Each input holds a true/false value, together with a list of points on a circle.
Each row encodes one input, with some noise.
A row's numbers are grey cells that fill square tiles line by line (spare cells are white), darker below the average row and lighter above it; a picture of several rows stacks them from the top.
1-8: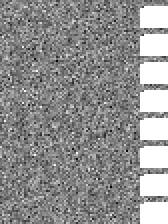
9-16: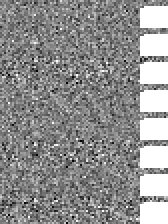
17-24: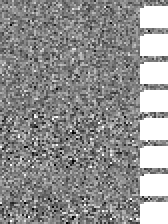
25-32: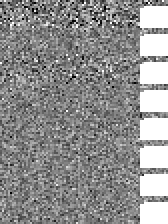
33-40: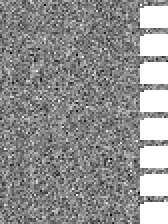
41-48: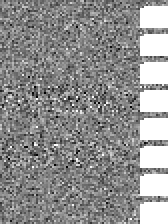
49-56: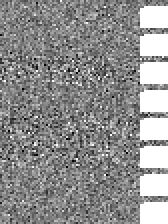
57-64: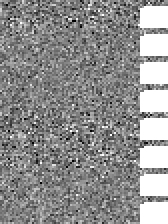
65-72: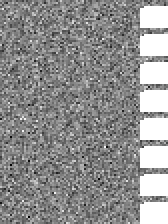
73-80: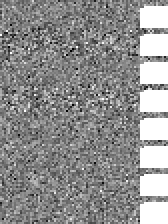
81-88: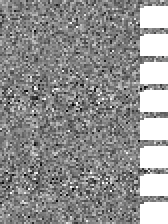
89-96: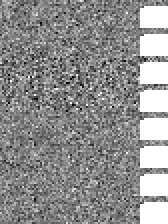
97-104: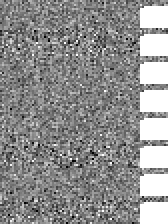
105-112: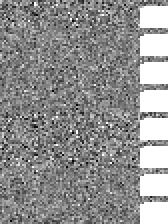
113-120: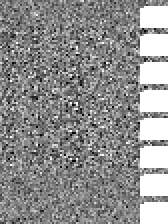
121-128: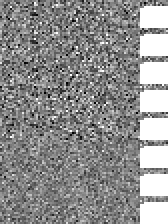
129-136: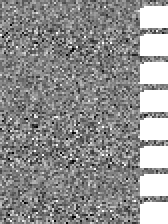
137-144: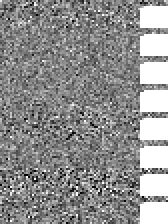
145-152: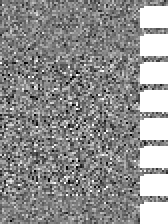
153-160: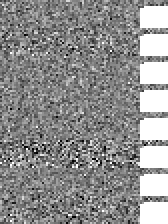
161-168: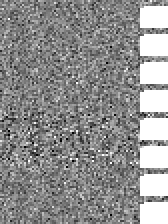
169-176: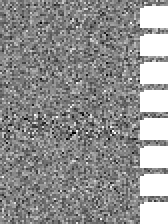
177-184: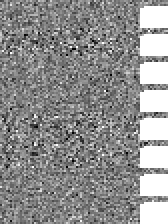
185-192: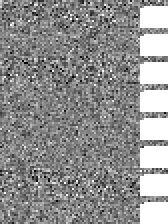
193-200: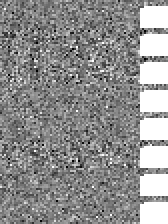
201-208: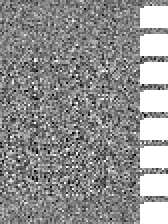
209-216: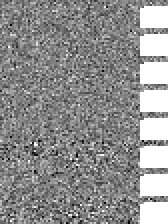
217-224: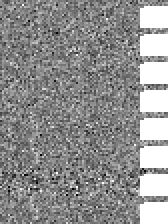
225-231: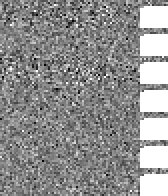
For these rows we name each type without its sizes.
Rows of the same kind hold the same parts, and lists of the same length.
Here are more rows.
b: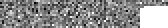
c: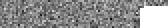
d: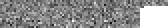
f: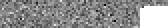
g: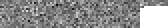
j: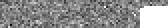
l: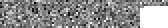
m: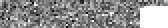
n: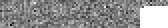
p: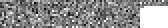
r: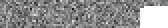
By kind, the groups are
b, l, p
c, g, r
d, f, j, m, n

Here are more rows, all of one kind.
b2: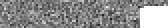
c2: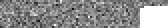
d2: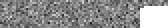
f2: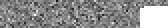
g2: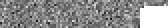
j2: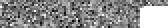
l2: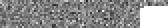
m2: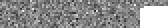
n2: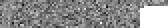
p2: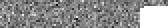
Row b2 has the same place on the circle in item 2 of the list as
l2 and p2.
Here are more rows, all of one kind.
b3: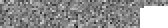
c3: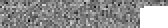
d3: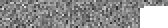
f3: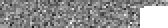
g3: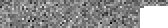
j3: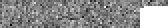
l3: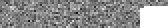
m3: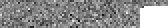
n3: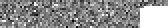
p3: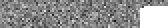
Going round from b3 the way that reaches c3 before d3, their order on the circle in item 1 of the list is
b3, n3, j3, l3, c3, d3, g3, p3, m3, f3.
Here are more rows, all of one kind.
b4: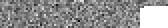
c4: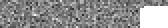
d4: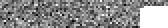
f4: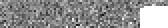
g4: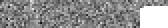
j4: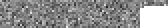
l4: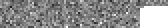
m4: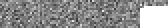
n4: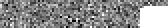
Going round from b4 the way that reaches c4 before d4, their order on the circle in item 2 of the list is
b4, c4, d4, l4, g4, m4, f4, j4, n4.
